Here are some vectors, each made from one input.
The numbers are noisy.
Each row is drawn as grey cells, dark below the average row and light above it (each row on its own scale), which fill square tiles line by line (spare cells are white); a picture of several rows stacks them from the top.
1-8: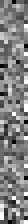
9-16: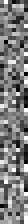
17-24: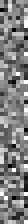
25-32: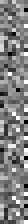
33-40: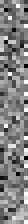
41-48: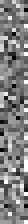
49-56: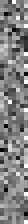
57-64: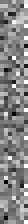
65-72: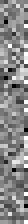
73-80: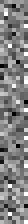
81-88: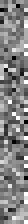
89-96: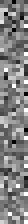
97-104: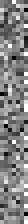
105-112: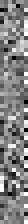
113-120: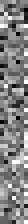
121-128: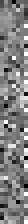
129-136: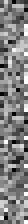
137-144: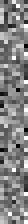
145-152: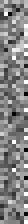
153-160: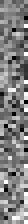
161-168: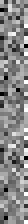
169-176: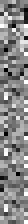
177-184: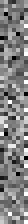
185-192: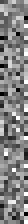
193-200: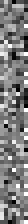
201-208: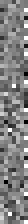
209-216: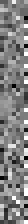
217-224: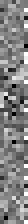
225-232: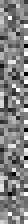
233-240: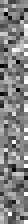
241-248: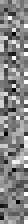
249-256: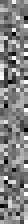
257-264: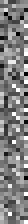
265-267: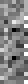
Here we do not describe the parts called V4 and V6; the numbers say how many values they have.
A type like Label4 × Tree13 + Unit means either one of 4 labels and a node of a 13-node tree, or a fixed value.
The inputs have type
(Circle13 + V4) × V6 + Line8.
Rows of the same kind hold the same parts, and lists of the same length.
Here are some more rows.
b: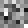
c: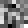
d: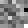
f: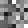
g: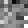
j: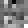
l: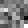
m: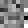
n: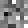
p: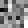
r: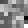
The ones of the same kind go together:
b, c, d, f, g, j, n
l, r
m, p

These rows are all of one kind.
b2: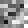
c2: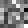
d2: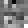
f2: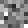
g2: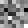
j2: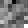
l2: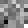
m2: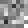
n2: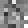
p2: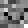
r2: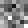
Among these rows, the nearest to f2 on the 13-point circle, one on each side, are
c2 and j2.
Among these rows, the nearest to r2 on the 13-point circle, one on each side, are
j2 and m2.
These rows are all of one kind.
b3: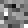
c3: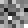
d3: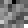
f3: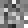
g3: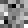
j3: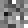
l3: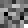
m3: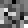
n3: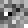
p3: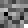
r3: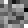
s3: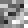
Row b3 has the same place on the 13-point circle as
d3, g3 and m3.
